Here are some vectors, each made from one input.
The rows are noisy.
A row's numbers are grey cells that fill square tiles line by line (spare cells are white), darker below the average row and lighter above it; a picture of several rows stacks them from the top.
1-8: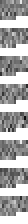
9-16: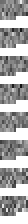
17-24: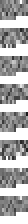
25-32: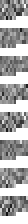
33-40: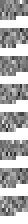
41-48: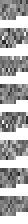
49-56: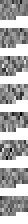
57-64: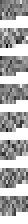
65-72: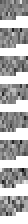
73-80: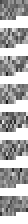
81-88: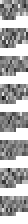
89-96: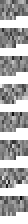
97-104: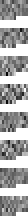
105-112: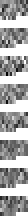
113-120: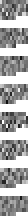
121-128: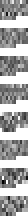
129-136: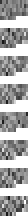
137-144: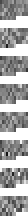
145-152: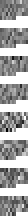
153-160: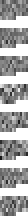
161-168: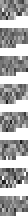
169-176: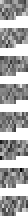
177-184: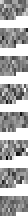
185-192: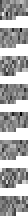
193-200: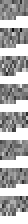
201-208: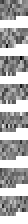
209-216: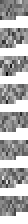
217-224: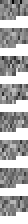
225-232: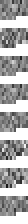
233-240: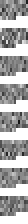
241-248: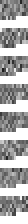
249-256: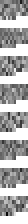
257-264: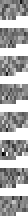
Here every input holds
either a point on a 6-point circle, or a point on a 9-point circle.
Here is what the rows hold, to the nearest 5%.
About 35% of them hold a point on a 6-point circle. The rest hold a point on a 9-point circle.
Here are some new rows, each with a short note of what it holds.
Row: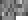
a point on a 9-point circle
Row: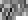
a point on a 6-point circle
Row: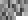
a point on a 6-point circle
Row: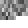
a point on a 6-point circle
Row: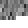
a point on a 9-point circle
